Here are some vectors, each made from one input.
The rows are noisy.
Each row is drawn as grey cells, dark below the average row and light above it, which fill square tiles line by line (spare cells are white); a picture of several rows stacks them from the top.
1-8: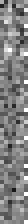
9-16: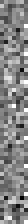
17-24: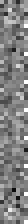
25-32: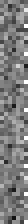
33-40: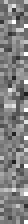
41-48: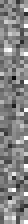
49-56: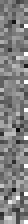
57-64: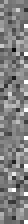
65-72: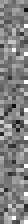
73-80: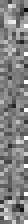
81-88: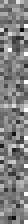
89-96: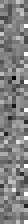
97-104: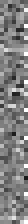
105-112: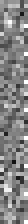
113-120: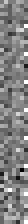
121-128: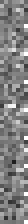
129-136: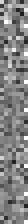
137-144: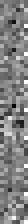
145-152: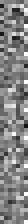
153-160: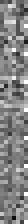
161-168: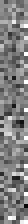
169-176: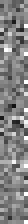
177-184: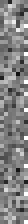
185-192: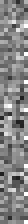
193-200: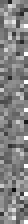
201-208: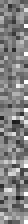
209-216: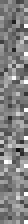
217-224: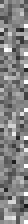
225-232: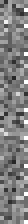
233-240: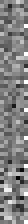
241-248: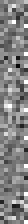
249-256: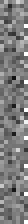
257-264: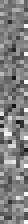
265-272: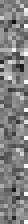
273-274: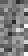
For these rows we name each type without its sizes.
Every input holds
a point on a circle and a true/false value, together with either a label, or a point on a line.
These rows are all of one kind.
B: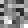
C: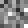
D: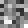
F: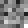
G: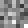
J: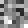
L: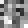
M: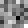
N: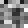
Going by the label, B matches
D, J and L.
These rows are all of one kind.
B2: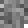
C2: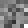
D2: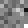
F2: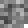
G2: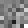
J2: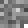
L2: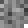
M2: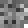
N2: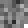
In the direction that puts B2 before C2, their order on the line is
G2, J2, B2, L2, C2, N2, D2, F2, M2.
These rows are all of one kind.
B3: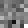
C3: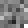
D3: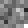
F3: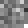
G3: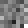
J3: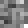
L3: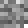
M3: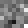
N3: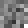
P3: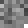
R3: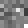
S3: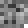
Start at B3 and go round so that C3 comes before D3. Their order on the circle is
B3, R3, G3, P3, N3, L3, C3, M3, J3, F3, S3, D3.
